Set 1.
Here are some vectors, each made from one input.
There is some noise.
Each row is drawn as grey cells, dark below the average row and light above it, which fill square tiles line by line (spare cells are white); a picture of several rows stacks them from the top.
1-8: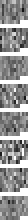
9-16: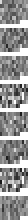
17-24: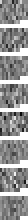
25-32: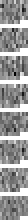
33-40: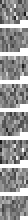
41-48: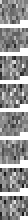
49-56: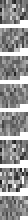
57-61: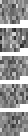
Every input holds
a list of up to two points on a 6-point line.
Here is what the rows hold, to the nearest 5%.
All of them are lists of up to two points on a 6-point line: about 5% are empty, 25% hold one and 70% two.
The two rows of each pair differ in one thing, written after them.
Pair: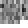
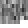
the place on the 6-point line in item 2 of the list
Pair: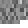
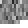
the place on the 6-point line in item 2 of the list
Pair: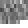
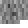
the place on the 6-point line in item 1 of the list
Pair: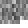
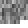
the place on the 6-point line in item 2 of the list
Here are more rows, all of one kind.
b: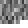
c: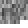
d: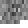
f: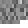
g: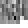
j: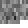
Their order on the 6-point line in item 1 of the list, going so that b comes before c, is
b, f, j, d, c, g.
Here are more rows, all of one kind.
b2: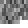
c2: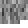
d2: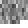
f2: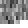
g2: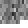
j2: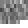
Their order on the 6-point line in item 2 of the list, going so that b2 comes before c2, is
g2, b2, c2, j2, d2, f2.
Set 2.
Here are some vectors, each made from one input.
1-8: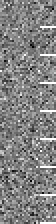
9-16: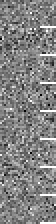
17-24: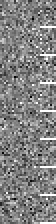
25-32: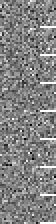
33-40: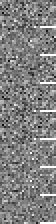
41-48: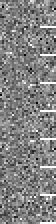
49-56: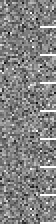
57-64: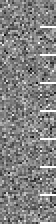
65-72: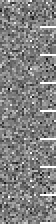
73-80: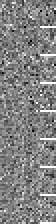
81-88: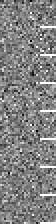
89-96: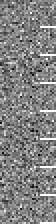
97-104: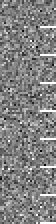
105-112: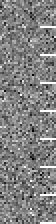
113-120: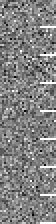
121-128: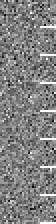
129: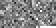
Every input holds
a node of a 14-node tree, together with either a fixed value, or three true/false values.
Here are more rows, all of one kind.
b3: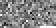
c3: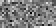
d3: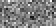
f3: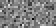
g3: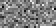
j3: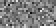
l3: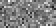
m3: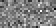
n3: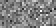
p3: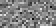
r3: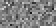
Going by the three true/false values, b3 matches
f3, g3 and p3.
